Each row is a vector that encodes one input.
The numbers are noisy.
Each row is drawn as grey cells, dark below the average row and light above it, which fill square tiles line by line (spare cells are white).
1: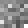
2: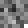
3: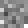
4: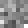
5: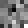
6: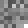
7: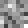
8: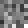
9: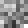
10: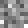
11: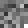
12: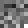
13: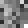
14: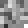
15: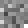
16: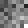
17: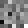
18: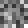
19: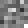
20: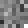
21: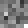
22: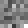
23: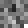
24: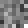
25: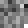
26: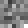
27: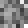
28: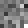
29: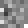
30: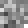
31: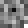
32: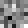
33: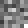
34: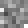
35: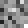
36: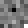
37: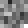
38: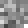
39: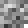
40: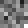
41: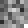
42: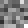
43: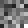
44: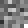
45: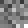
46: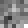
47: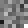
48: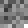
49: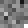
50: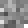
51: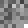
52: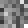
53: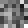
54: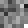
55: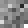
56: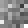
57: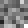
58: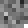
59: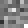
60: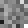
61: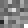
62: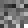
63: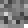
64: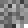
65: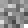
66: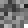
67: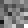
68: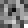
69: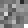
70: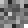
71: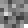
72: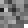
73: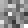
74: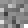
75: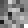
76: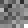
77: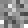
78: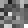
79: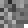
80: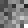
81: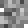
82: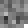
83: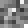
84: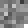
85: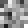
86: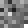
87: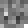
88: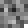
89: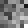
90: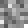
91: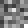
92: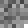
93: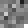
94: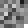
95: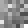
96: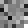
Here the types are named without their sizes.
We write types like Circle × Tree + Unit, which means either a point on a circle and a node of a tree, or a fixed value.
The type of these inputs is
(Bool × Circle + List(Line)) × Label.
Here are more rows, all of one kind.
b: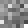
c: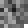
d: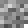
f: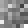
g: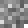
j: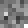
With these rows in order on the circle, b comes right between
d and f.
